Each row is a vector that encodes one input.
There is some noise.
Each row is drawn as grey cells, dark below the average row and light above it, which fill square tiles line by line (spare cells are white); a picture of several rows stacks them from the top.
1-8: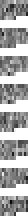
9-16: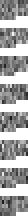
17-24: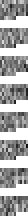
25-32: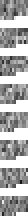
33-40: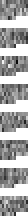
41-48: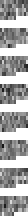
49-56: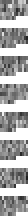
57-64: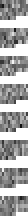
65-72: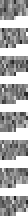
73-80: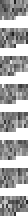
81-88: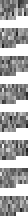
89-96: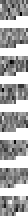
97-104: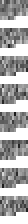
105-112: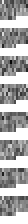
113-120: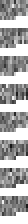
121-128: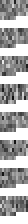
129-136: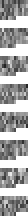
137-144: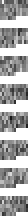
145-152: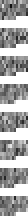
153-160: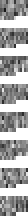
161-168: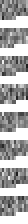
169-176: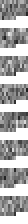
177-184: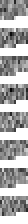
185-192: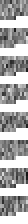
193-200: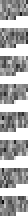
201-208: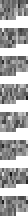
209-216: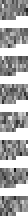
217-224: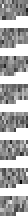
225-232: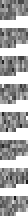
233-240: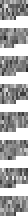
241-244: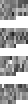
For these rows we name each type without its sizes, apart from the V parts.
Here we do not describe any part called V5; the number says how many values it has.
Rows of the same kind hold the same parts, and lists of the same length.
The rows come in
4 kinds.
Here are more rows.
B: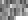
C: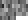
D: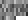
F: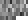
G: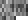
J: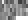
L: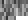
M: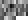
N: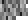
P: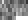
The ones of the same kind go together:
B, J, P
C, L
D, G, M
F, N

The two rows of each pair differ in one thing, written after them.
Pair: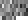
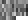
the true/false value
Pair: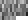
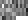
the node of the tree
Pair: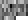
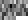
the true/false value
